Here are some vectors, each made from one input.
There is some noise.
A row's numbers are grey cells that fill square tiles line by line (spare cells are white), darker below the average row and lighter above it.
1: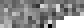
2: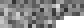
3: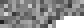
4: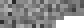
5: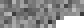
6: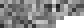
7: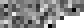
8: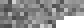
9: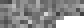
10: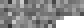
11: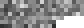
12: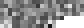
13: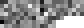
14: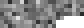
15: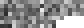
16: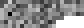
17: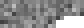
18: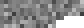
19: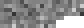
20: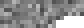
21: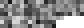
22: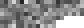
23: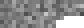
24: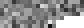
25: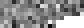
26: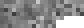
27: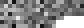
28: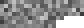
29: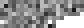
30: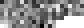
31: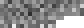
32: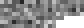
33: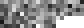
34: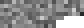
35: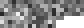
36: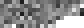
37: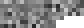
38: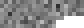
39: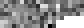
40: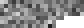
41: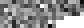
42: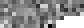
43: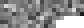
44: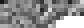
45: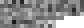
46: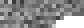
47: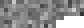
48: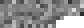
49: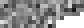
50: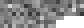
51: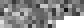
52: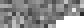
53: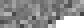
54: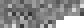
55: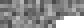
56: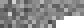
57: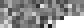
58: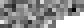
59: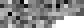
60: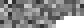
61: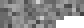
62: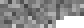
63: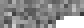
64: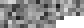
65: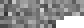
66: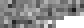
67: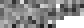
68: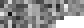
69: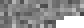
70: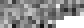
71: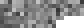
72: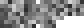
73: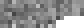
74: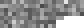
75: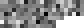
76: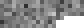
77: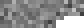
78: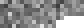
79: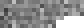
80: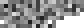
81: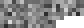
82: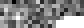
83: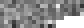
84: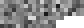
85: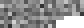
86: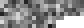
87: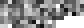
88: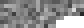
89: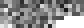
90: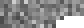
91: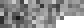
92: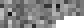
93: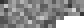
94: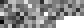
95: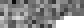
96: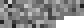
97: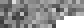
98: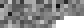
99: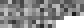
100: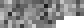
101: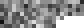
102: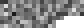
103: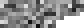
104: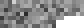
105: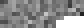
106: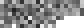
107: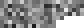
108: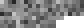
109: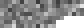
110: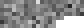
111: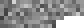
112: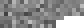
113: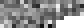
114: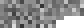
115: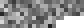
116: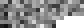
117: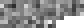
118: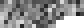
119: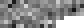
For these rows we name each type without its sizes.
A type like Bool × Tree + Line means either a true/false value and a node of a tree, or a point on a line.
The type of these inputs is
Circle + Line.
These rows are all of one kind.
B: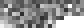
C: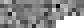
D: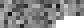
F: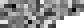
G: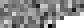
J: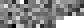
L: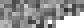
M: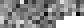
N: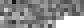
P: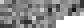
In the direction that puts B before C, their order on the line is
B, G, L, F, N, P, J, C, D, M.
